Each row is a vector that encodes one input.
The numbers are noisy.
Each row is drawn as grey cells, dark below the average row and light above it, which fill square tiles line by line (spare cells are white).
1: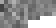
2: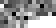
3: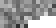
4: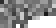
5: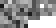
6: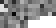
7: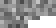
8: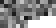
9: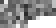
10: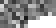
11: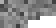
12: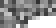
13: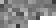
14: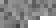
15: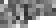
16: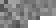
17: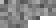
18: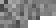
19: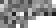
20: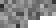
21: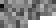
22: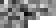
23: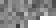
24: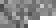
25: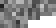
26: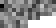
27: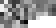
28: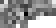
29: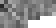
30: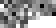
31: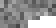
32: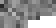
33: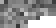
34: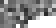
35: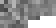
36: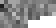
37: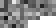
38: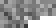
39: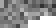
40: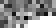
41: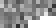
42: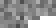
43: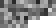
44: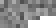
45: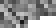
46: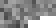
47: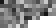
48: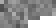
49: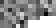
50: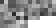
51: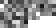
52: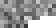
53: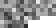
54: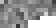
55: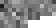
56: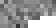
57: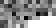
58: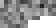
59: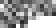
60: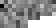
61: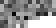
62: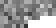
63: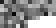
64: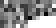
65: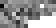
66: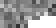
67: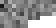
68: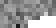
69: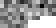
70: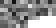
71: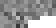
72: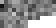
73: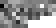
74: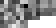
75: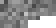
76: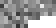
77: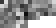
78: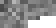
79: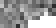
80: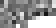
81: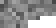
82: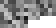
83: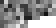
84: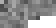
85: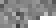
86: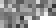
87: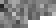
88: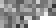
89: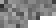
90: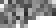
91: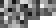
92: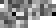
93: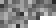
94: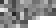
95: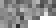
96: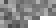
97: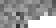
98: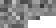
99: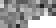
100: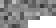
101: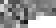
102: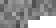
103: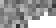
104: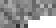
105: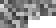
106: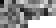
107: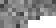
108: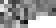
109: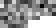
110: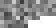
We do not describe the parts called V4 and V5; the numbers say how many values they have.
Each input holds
either a point on a 3-point line, a point on a 6-point line and a true/false value, or a value of V4 and a value of V5.
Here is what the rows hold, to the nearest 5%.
About 65% of them hold a point on a 3-point line, a point on a 6-point line and a true/false value. The rest hold a value of V4 and a value of V5.
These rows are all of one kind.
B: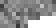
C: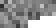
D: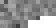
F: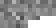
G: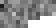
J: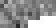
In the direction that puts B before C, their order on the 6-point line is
F, B, G, C, D, J.
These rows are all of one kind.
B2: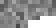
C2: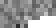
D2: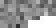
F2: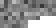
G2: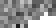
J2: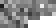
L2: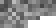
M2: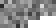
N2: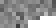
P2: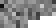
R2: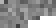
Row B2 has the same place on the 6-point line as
D2, N2 and P2.
